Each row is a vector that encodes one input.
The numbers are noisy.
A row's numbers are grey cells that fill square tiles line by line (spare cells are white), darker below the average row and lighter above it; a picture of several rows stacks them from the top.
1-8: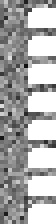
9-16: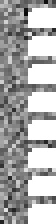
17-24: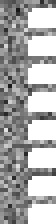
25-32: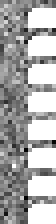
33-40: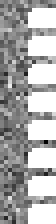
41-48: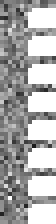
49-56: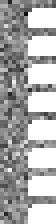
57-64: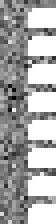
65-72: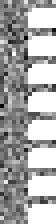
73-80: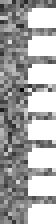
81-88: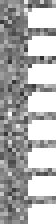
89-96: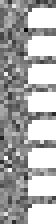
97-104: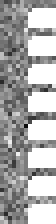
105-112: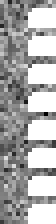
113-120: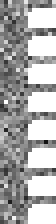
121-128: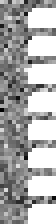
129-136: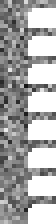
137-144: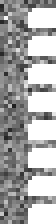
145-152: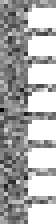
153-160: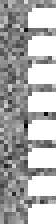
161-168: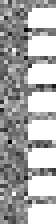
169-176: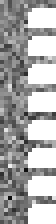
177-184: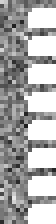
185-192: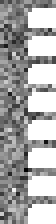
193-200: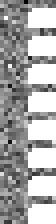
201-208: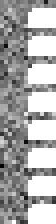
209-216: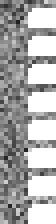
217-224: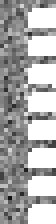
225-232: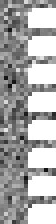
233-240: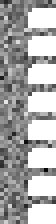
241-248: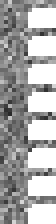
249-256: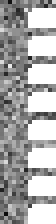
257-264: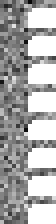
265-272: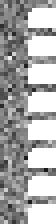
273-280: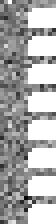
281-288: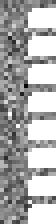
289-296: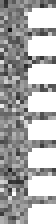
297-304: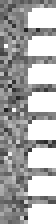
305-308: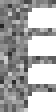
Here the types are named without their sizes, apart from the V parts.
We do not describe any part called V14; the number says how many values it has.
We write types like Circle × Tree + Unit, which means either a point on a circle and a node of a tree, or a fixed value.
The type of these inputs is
(Bool × Bool × Bool + V14) × (Circle + Label).
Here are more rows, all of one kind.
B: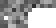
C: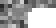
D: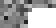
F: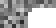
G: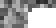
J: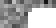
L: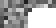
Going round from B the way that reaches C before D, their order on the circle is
B, C, D, L, F, G, J.
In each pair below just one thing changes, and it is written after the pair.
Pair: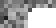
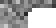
the value of V14
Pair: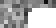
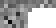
the value of V14
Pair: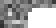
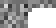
the value of V14
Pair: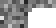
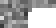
the value of V14
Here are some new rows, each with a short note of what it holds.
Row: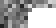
a point on a circle and a value of V14
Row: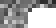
a label and a value of V14
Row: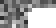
a point on a circle and three true/false values
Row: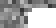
a point on a circle and a value of V14
